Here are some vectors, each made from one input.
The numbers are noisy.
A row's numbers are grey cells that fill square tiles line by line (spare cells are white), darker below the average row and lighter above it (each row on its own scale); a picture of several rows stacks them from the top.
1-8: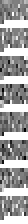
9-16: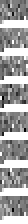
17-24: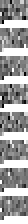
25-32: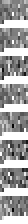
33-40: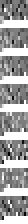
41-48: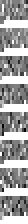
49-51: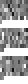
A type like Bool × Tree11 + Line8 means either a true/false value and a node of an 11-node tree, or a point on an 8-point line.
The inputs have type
Bool × Line5.
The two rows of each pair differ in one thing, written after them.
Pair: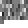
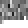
the true/false value
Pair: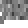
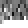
the true/false value
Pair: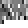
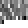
the place on the 5-point line
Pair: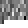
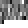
the place on the 5-point line
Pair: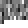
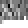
the true/false value
